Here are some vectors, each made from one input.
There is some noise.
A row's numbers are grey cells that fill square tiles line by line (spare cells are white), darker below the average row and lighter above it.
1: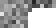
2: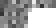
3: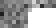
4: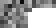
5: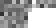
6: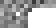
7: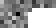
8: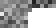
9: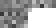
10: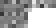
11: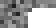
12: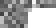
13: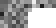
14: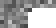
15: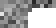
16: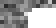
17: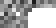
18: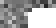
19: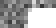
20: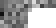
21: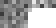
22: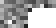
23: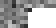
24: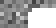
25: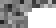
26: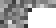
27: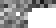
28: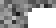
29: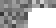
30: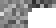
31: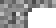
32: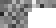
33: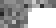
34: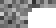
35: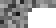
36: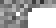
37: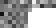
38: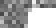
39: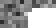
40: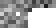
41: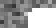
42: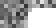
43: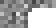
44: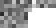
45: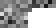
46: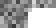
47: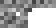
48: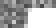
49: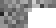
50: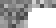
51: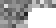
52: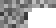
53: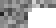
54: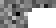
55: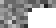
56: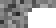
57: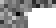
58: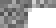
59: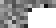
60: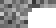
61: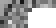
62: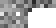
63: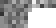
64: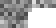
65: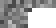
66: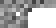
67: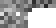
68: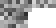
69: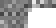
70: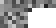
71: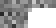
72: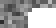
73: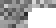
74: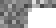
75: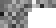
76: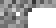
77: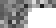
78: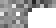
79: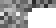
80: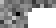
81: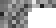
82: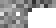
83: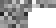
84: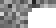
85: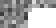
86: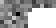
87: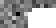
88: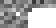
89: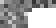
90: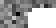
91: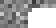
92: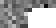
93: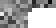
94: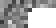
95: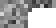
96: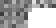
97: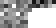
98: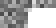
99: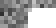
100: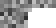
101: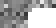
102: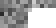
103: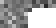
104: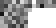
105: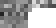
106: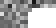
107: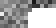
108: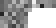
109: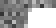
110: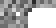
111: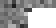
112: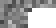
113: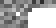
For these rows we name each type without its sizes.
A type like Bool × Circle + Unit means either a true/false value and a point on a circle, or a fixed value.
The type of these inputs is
Bool × Bool × Bool + Label × Label × Label.
